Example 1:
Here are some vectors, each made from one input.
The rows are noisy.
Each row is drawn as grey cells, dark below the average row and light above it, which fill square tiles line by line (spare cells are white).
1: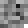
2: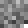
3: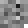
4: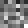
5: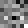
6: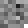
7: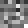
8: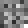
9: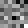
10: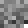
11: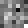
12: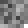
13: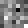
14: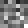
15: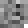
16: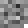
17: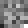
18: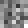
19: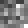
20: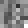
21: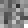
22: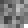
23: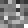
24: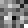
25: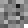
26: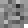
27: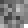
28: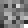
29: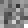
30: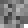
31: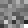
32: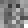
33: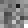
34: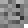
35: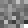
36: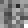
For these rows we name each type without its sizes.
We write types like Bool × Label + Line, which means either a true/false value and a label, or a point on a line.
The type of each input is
Bool × Line.
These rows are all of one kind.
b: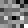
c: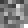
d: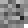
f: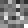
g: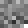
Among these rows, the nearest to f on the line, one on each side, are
b and c.
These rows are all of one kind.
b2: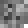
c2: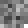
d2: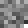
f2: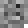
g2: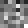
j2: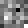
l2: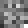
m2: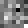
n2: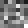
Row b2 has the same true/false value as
c2, g2 and n2.
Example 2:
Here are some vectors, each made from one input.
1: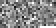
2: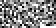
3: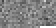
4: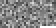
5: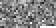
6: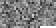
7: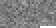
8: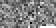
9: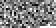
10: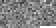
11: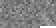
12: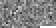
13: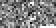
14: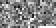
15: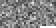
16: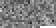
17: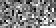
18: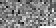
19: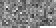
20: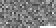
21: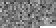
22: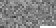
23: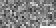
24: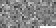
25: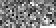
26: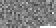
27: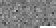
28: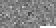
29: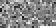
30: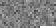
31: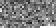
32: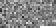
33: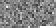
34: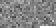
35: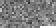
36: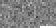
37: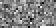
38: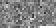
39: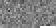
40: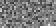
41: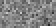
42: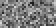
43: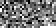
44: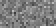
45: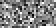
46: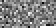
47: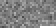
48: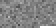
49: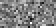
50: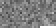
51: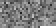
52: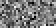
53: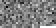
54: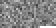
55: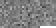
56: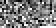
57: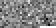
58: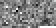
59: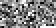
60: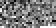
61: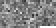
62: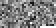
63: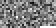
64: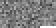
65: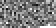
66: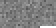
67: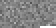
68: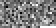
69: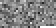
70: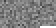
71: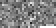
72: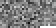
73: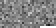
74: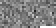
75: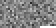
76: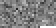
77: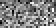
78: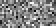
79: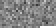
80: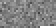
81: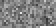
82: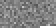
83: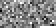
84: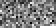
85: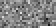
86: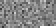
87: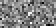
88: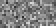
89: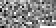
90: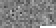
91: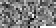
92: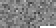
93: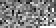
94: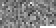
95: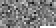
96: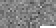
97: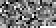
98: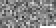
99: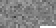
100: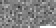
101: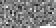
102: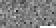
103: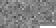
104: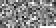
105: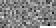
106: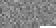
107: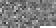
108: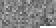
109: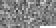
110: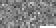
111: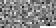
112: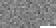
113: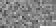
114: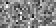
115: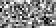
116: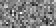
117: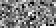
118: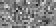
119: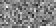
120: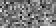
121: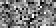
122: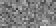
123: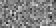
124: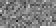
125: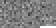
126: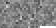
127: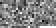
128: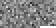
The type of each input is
Circle9 + Circle14 + Unit.
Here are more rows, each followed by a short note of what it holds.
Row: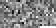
a fixed value
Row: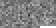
a point on a 14-point circle
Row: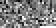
a fixed value
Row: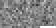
a point on a 9-point circle
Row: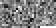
a point on a 14-point circle
